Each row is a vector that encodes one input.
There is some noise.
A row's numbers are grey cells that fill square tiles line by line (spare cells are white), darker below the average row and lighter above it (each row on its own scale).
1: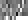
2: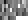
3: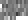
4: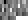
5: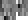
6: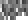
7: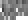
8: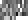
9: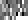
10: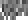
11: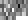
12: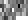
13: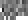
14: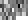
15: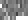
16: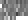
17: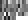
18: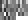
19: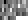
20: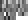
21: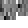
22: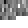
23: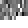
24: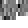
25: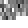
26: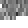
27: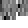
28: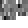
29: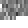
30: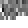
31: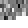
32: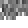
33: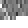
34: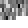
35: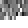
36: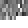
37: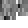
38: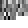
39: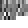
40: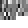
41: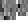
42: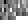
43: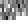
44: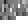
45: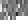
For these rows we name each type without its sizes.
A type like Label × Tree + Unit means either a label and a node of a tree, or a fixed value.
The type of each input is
Line.
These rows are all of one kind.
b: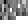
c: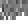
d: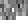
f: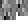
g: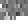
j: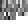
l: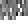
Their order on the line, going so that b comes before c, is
b, l, g, c, d, f, j.
